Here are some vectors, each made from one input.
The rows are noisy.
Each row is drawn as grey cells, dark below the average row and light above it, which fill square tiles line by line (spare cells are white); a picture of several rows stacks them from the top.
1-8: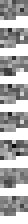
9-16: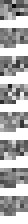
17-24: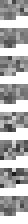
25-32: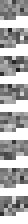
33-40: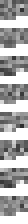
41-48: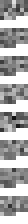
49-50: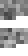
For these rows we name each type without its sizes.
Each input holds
either a point on a line, or a node of a tree.
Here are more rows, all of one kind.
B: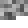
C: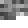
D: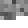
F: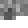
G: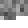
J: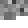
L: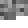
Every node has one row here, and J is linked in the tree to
B and D.
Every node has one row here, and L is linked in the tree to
C and D.
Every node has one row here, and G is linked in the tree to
D and F.
